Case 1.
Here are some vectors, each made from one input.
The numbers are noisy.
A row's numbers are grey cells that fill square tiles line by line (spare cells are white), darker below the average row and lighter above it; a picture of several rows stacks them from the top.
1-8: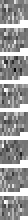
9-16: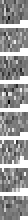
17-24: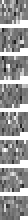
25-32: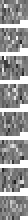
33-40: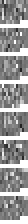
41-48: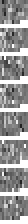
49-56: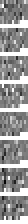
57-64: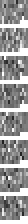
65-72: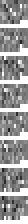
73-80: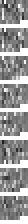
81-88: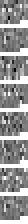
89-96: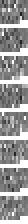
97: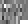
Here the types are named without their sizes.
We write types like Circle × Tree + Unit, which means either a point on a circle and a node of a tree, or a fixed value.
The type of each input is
(Bool × Bool × Bool × Bool + Unit) × Label.
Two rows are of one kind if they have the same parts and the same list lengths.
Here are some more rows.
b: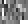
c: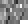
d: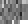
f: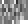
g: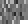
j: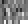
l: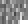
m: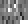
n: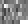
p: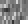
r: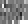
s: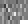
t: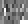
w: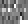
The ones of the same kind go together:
b, c, d, f, g, j, l, m, r, s, t, w
n, p

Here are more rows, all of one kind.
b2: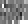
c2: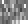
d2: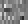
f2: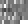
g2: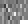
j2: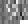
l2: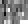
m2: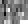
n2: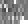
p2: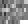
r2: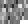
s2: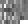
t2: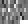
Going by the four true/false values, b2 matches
g2, l2, m2 and p2.
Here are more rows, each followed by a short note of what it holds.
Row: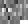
a label and four true/false values
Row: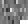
a label
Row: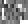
a label and four true/false values
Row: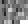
a label
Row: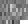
a label
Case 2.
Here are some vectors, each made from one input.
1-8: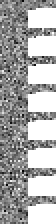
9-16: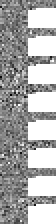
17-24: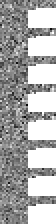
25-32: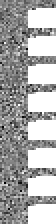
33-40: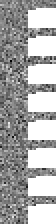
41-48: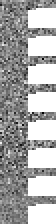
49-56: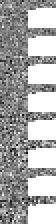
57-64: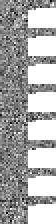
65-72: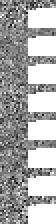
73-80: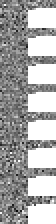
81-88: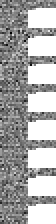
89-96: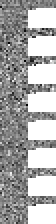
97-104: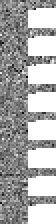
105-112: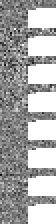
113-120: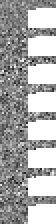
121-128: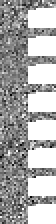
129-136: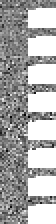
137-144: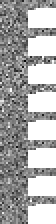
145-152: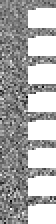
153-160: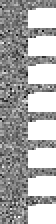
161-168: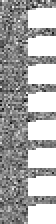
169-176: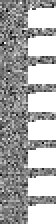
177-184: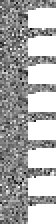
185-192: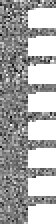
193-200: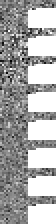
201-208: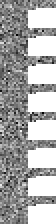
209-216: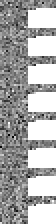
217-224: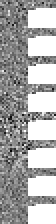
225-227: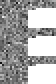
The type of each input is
Tree13 + Tree18.
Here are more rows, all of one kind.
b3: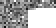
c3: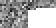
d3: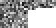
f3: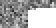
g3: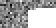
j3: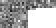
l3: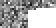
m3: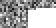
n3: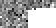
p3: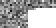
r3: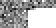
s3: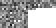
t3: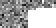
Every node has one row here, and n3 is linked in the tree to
f3 and t3.
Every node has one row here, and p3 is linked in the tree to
b3.
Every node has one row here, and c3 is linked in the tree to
f3, g3, j3 and r3.
